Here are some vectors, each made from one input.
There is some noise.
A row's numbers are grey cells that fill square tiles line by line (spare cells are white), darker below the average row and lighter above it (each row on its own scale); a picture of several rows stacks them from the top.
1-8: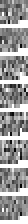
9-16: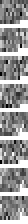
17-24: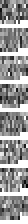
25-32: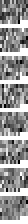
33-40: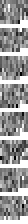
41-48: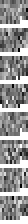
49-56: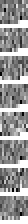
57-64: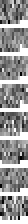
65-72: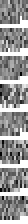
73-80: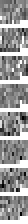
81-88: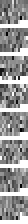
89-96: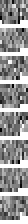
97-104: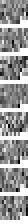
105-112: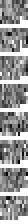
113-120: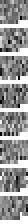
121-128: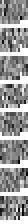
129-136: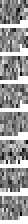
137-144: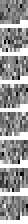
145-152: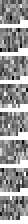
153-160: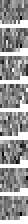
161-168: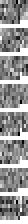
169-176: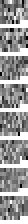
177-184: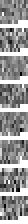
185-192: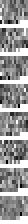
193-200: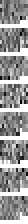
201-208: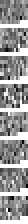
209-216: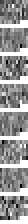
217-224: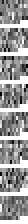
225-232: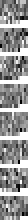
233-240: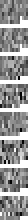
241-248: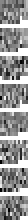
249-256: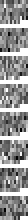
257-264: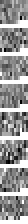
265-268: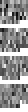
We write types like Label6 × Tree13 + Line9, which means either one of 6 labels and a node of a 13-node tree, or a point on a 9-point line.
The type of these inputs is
Circle6 × Circle9.
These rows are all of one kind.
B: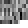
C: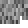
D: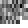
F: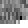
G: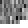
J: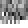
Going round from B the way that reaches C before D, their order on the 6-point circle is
B, C, D, G, F, J.
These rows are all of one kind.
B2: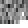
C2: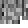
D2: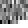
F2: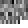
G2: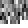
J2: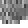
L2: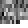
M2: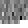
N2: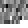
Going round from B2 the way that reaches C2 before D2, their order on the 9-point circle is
B2, L2, C2, G2, F2, J2, M2, D2, N2.
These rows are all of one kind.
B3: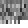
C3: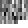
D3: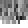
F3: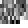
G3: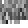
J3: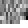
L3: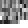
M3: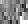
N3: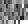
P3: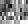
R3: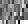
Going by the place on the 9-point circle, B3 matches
D3, G3, N3 and P3.
